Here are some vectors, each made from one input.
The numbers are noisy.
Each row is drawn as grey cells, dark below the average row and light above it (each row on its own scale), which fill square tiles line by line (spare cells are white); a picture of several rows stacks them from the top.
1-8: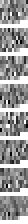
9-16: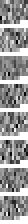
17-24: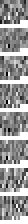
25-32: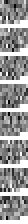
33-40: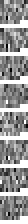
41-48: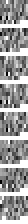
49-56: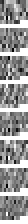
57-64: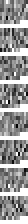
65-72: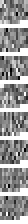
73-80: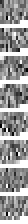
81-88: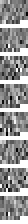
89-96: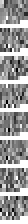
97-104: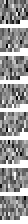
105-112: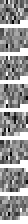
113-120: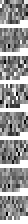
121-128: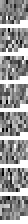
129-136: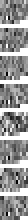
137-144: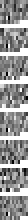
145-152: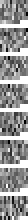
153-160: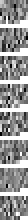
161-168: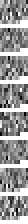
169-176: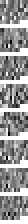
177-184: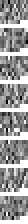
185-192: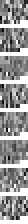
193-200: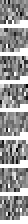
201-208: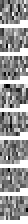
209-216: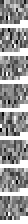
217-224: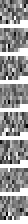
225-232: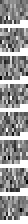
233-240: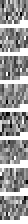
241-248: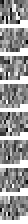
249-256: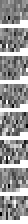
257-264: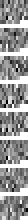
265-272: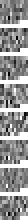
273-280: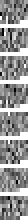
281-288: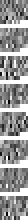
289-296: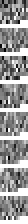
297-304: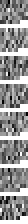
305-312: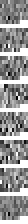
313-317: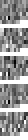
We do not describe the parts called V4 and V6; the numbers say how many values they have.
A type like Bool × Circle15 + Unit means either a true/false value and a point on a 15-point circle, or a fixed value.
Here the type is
((Bool × Bool × Bool + Label8) × Label8 + V4) × V6.
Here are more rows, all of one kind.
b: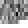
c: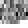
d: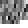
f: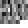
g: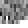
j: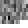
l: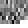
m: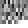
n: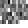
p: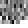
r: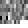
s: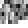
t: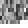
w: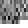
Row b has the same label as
d, p and t.
